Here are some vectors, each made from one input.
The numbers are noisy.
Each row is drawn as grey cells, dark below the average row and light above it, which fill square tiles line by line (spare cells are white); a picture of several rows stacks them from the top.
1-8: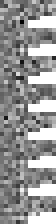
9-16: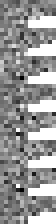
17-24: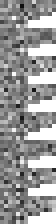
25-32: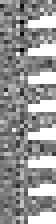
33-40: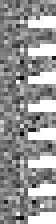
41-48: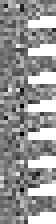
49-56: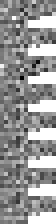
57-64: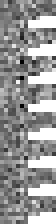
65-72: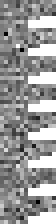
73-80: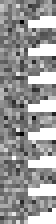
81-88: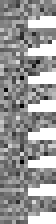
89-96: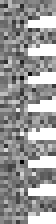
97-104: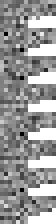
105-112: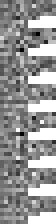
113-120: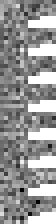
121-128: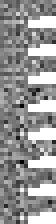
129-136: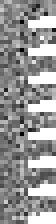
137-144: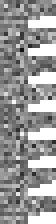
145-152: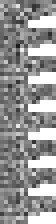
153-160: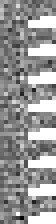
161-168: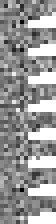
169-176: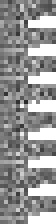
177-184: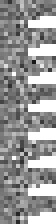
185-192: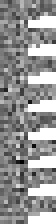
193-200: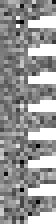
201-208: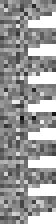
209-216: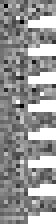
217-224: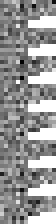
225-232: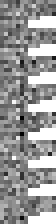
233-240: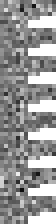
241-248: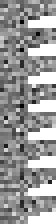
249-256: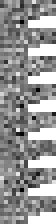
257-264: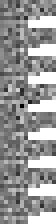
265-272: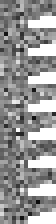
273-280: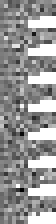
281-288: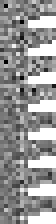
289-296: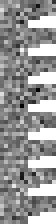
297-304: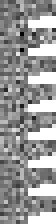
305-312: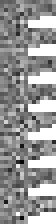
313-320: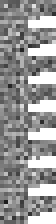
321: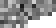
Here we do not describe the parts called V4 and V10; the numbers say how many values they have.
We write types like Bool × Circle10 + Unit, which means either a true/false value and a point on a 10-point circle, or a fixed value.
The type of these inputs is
Bool × Line11 + V4 × V10.
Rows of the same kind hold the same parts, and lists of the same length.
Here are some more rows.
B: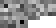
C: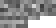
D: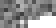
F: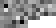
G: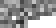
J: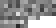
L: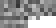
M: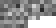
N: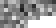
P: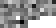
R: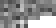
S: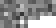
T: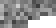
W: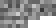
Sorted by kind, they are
B, F, G, N, P, T
C, D, J, L, M, R, S, W

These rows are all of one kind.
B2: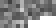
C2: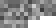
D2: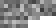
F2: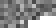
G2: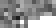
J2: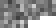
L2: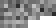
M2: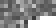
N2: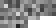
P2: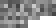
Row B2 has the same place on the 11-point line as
C2, D2, J2 and L2.
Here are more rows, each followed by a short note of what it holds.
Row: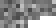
a point on an 11-point line and a true/false value
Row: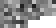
a value of V4 and a value of V10
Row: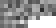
a point on an 11-point line and a true/false value
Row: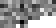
a value of V4 and a value of V10
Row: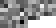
a value of V4 and a value of V10
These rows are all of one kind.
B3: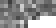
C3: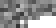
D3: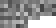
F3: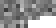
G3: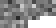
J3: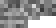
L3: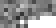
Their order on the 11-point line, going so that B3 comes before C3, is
D3, B3, J3, G3, F3, C3, L3.
